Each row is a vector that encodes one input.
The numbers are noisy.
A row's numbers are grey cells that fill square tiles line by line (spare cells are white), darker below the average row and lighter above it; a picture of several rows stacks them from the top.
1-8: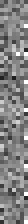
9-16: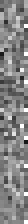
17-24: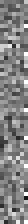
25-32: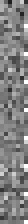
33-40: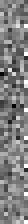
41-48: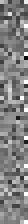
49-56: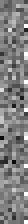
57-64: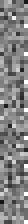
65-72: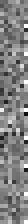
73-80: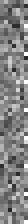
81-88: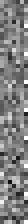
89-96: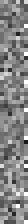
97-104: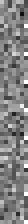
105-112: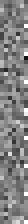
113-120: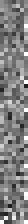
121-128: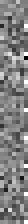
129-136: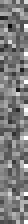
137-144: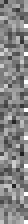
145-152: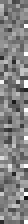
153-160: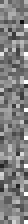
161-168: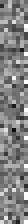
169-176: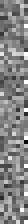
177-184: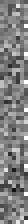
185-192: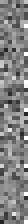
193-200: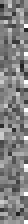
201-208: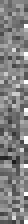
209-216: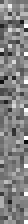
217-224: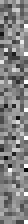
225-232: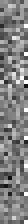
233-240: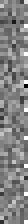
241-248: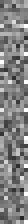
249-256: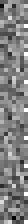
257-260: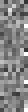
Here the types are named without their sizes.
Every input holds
a point on each of three lines, together with either a point on a line, or four true/false values.
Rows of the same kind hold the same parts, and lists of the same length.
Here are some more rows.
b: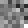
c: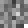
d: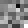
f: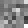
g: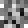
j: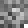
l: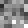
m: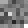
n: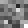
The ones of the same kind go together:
b, c, d, f, j, l, n
g, m

